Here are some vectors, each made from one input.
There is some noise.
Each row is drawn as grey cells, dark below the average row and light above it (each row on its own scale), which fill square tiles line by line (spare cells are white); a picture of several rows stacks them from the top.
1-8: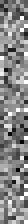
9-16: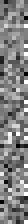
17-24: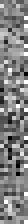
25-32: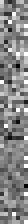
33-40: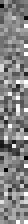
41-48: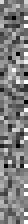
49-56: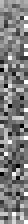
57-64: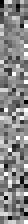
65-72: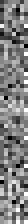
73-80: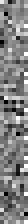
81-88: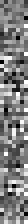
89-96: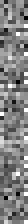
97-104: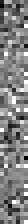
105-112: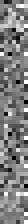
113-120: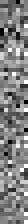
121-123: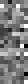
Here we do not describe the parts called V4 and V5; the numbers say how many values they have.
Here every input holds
either a fixed value, or one of 6 labels, a true/false value, a value of V4 and a value of V5.
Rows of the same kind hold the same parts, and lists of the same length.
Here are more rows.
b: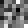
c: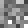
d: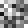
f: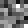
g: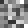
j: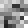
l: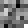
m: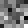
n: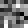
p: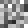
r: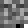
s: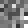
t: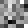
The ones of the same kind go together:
b, c, d, f, j, l, m, n, r, s
g, p, t

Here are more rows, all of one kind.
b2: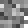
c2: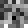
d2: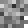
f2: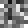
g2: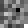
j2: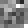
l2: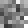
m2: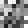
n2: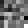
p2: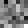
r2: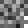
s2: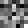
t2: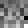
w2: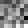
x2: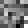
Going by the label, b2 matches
m2, p2, w2 and x2.
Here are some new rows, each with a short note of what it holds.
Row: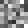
a fixed value
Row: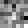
one of 6 labels, a true/false value, a value of V4 and a value of V5
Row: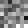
one of 6 labels, a true/false value, a value of V4 and a value of V5
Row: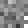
one of 6 labels, a true/false value, a value of V4 and a value of V5
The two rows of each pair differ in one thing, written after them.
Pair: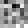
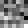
the label
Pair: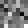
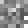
the value of V4
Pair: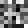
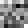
the true/false value
